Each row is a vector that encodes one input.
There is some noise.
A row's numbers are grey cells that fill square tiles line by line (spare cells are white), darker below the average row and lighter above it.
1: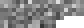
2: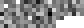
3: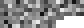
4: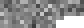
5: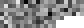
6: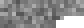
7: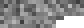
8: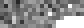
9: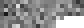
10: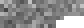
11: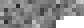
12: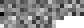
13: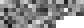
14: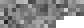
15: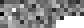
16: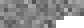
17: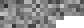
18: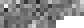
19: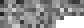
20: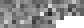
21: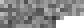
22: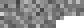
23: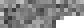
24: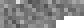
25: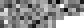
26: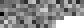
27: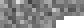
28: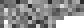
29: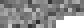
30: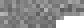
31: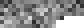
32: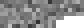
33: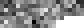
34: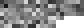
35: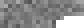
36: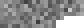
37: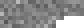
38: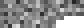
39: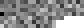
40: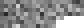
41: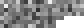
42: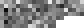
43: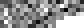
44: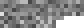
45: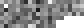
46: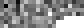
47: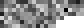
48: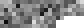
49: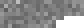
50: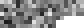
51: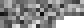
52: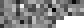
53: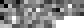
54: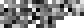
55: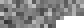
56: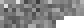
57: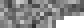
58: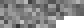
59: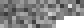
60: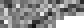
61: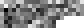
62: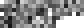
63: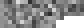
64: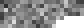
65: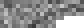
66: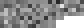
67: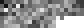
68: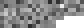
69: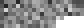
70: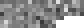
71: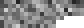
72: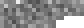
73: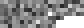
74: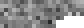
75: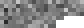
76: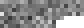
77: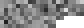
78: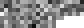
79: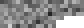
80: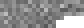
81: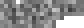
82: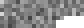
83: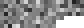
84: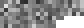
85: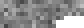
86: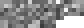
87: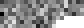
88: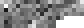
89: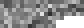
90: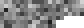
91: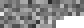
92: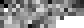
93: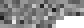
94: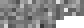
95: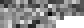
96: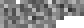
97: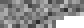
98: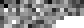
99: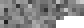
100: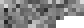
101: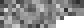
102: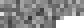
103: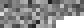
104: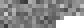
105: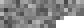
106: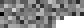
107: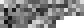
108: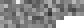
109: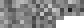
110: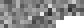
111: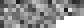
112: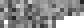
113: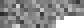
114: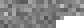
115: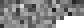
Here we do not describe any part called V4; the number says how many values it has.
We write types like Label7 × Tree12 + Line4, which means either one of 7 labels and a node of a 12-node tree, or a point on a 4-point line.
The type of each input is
Bool × V4 + List2(Line5).
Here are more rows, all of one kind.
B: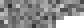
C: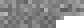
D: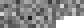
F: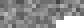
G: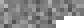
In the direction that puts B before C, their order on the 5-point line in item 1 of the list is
F, D, G, B, C.
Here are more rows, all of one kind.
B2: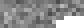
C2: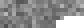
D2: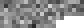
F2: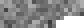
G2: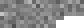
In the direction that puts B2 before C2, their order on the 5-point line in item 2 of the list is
B2, D2, F2, C2, G2.
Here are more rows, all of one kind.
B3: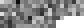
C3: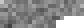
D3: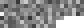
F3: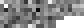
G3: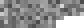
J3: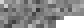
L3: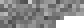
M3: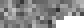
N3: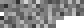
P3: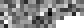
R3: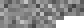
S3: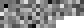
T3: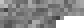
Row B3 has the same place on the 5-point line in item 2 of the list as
D3, F3, N3 and P3.
